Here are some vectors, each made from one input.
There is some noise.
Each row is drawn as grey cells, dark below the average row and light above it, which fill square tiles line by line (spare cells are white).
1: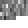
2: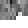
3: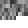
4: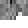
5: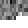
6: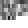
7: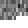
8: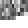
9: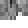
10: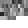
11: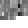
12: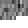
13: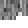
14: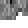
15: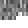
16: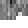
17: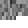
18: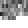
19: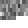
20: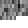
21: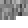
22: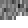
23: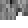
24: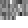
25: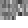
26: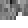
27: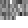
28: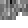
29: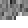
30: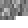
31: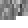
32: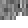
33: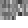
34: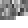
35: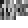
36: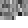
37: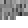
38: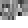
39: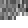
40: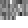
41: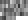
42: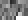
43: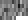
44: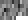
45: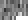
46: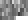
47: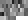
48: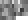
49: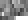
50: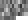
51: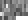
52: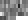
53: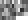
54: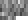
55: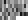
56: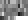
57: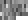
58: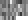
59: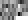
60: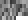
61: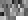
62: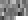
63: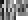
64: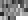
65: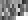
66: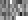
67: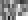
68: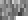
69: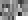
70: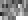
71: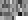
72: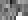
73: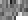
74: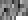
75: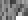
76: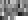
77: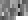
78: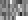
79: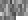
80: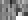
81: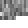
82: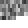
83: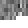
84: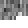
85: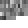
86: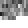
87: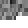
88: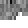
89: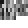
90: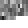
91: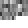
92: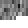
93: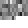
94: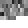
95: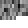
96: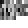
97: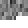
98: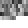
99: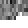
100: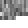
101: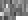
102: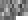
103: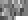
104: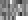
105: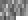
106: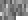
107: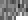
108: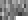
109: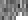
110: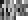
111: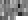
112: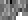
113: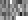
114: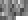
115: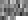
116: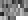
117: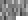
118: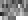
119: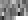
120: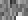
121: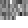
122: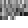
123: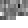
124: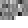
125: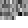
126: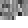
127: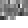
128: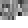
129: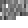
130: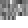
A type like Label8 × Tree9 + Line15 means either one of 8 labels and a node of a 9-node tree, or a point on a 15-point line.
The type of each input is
List2(Line4 + Line5).
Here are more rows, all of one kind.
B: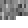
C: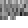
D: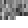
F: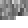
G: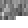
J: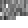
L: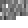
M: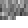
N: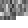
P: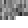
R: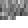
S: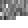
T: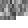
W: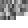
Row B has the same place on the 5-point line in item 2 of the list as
L, M, N and R.
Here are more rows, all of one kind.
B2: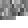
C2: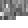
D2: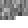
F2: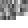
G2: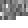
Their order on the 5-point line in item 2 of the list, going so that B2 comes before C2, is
F2, B2, G2, C2, D2.
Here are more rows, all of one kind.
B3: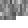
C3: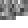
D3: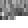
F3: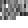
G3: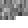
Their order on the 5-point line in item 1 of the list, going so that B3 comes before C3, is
F3, B3, G3, D3, C3.
